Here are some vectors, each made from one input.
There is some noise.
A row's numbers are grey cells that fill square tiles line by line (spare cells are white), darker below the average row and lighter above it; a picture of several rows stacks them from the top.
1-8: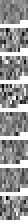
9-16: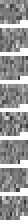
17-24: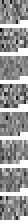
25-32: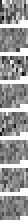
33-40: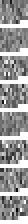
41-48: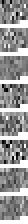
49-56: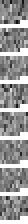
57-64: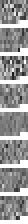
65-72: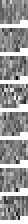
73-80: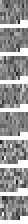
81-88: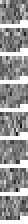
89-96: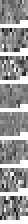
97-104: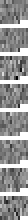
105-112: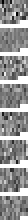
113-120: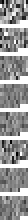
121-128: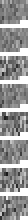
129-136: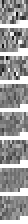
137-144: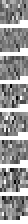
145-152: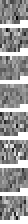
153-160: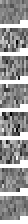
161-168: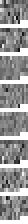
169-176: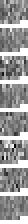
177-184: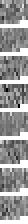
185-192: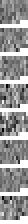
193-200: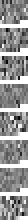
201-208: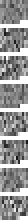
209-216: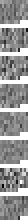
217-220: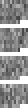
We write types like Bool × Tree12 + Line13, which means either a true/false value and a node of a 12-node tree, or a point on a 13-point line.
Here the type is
(Line4 + Line7 × (Tree8 + Unit)) × Tree8 + Line5.
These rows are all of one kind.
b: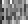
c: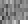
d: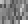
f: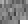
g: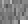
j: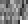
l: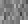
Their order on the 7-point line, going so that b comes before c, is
l, f, d, b, g, c, j.
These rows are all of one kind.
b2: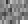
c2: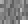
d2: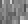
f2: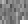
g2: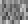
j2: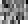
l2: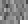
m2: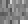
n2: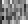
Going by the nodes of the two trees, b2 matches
d2 and m2.
